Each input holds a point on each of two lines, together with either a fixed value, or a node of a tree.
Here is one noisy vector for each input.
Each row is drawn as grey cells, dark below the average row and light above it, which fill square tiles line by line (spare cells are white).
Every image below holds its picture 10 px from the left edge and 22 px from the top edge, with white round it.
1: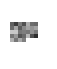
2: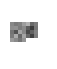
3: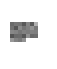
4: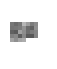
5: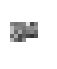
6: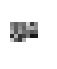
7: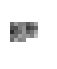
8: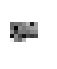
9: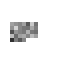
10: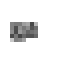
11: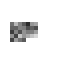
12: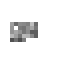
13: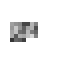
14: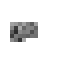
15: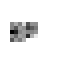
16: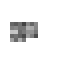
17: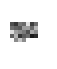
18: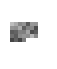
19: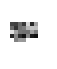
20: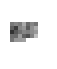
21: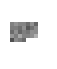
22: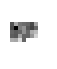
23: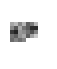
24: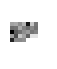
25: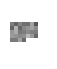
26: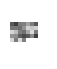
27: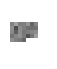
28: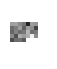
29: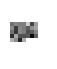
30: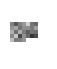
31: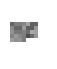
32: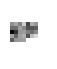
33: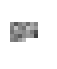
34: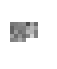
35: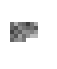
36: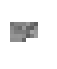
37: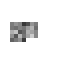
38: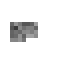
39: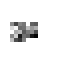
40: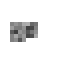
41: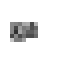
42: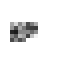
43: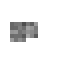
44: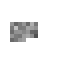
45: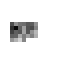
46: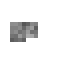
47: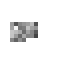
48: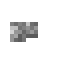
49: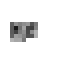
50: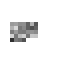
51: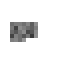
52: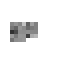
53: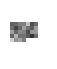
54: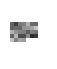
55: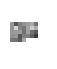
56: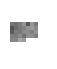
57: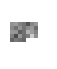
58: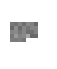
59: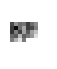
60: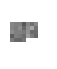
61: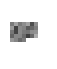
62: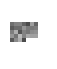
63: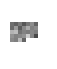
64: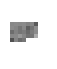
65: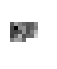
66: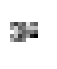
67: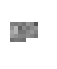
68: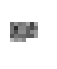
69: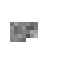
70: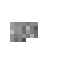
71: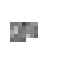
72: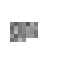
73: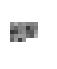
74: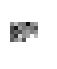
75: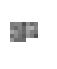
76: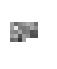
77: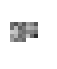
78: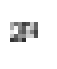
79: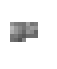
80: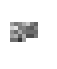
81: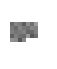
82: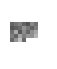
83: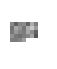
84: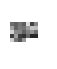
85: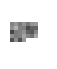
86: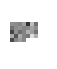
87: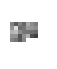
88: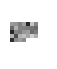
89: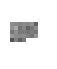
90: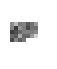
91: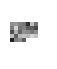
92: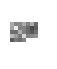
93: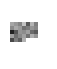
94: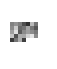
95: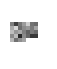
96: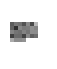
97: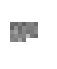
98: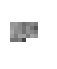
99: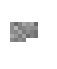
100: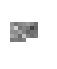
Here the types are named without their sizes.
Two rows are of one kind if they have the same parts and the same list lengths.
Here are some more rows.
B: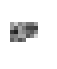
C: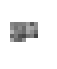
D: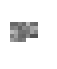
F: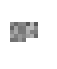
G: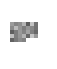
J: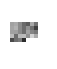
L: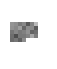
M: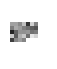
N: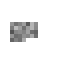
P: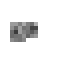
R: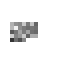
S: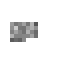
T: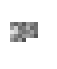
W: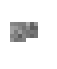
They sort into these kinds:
B, G, J, M, P, R, T, W
C, D, F, L, N, S

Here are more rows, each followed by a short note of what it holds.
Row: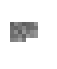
a point on each of two lines and a node of a tree
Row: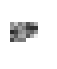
a point on each of two lines
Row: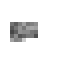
a point on each of two lines and a node of a tree
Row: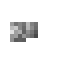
a point on each of two lines
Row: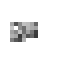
a point on each of two lines
